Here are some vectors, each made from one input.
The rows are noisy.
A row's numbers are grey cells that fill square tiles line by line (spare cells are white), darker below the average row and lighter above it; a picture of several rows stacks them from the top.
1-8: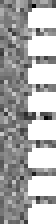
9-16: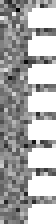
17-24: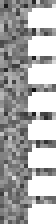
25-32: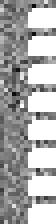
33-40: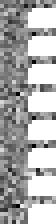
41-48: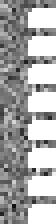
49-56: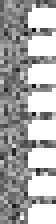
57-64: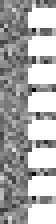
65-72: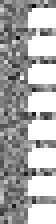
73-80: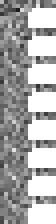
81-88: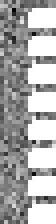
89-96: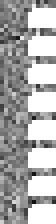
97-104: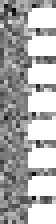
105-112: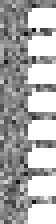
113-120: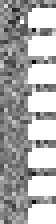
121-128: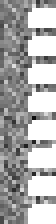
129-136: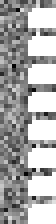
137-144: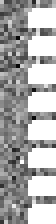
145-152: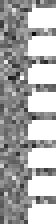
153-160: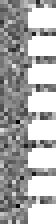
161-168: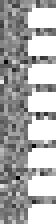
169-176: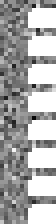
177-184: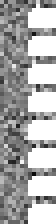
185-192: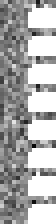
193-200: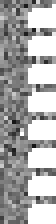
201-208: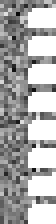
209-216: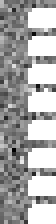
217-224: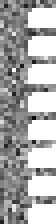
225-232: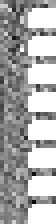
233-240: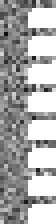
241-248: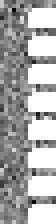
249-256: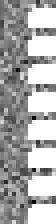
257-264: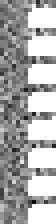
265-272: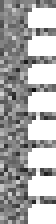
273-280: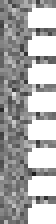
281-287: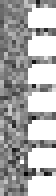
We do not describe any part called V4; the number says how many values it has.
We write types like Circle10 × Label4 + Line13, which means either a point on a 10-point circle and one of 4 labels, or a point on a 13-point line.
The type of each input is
Line3 × Line8 + Line12 + V4.
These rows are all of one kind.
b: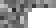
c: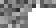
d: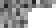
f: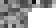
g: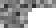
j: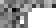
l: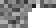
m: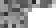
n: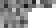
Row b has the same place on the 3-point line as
f and m.
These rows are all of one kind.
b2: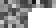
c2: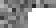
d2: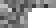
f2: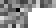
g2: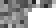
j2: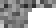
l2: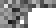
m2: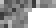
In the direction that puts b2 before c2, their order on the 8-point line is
f2, g2, b2, m2, j2, c2, d2, l2.
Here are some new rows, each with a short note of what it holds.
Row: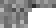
a value of V4
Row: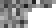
a point on a 3-point line and a point on an 8-point line
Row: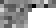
a value of V4
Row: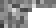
a point on a 12-point line
